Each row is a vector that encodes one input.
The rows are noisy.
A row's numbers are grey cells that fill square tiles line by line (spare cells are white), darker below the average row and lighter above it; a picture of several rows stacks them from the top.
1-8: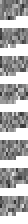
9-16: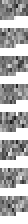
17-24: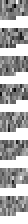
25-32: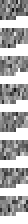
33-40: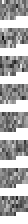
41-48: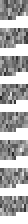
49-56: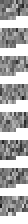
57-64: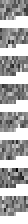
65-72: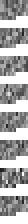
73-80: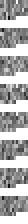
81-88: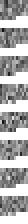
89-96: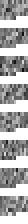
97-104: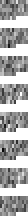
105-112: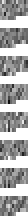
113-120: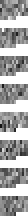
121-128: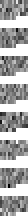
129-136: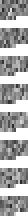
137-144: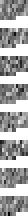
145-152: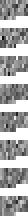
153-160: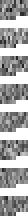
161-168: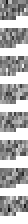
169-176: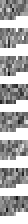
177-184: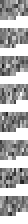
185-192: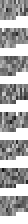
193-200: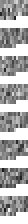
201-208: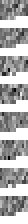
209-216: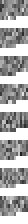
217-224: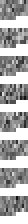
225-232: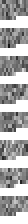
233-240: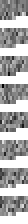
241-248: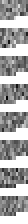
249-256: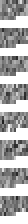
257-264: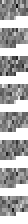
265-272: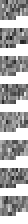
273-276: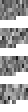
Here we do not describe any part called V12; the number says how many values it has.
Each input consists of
a value of V12, together with either a point on a 9-point line, or a point on a 10-point line.
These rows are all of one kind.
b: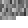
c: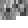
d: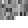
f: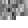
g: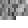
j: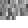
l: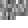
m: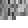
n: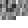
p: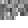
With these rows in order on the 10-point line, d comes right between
b and c.
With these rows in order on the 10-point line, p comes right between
f and l.
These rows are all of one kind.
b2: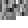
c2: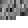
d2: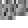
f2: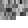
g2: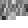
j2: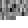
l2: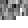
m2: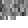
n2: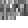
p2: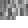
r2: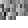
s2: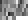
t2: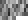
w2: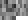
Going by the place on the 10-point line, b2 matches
c2, d2 and f2.
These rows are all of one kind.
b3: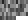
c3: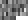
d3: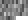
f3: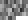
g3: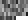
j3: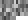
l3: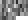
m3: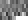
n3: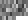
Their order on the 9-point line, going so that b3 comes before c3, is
g3, d3, f3, m3, b3, j3, n3, l3, c3.
